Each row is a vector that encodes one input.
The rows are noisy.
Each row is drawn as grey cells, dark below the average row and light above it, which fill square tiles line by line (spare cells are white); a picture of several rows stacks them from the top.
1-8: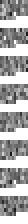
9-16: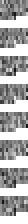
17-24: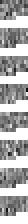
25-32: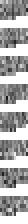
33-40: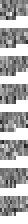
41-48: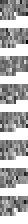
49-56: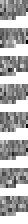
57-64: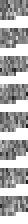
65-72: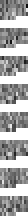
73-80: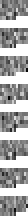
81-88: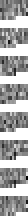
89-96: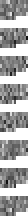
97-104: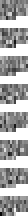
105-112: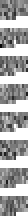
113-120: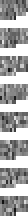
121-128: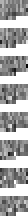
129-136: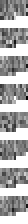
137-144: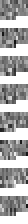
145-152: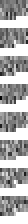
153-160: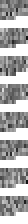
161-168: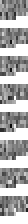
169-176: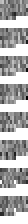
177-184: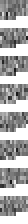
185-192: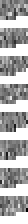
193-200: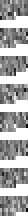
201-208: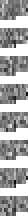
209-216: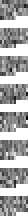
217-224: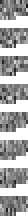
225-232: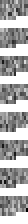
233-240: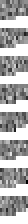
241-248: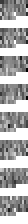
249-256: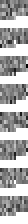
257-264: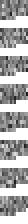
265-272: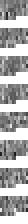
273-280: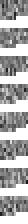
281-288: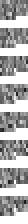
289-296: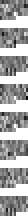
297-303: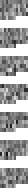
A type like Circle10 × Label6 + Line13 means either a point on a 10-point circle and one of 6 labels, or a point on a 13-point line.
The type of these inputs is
(Bool × Line7 + Line8) × (Circle8 + Label7).
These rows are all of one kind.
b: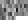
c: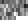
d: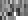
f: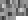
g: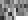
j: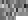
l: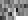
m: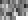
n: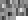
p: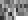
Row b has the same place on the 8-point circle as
g, l and p.
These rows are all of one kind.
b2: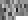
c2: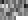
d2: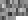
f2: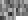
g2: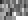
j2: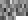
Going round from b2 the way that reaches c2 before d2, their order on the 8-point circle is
b2, c2, g2, d2, f2, j2.
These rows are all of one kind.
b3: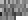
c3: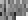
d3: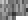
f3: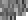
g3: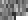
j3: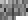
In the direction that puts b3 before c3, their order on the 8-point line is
f3, g3, b3, c3, d3, j3.
